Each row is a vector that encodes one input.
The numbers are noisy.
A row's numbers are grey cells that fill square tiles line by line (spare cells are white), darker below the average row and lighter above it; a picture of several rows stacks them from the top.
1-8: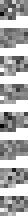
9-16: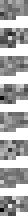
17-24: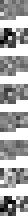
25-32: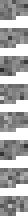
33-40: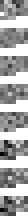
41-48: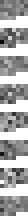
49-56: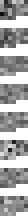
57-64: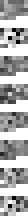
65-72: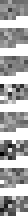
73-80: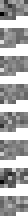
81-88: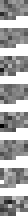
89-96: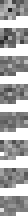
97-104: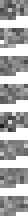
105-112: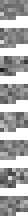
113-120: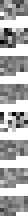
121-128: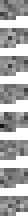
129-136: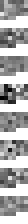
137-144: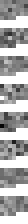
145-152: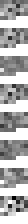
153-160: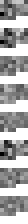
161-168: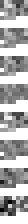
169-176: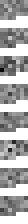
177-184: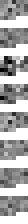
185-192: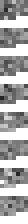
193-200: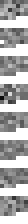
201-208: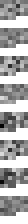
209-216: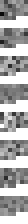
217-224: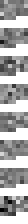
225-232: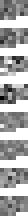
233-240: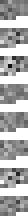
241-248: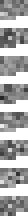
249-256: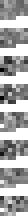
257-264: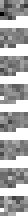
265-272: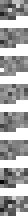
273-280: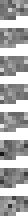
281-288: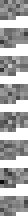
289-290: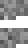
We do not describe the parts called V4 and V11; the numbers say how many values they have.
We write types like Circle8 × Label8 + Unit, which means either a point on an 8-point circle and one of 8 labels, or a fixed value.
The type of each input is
Bool × Bool × Bool × Bool × V4 + Line8 × V11.
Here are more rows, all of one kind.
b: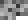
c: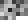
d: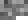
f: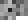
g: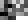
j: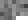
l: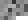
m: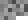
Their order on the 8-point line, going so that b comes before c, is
d, b, c, f, g, j, l, m.
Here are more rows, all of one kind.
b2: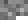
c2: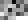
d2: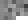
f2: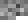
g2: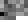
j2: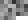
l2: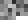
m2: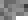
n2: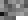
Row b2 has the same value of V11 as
d2, f2 and m2.
